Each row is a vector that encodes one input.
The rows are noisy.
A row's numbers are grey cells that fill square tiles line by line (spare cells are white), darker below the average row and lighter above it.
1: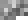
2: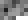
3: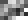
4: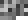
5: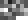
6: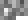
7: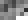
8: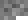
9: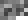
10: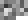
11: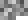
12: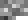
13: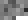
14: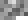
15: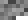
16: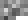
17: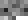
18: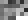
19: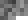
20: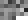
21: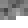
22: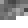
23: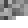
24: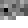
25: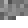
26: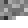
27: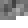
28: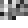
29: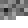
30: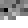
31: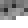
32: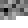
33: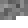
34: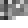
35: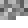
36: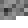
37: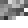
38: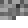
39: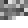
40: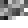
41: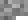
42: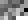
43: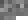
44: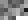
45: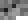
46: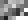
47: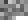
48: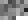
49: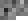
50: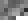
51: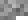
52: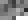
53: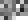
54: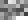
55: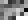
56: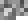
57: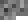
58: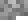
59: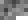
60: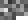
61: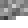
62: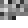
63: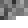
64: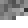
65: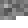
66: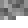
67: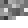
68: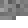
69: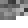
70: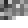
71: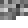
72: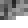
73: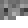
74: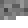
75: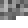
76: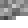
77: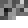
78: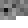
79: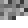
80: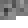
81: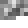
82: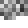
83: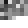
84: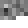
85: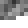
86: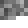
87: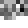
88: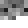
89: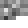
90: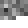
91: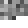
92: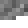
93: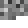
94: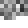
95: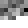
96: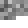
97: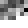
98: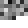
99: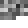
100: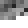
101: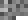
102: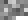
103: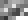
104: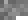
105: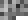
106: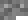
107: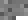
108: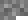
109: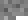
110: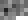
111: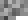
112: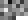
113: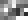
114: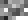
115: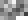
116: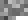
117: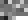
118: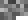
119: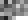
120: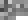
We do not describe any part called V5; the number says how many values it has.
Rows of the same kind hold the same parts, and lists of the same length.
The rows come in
3 kinds.
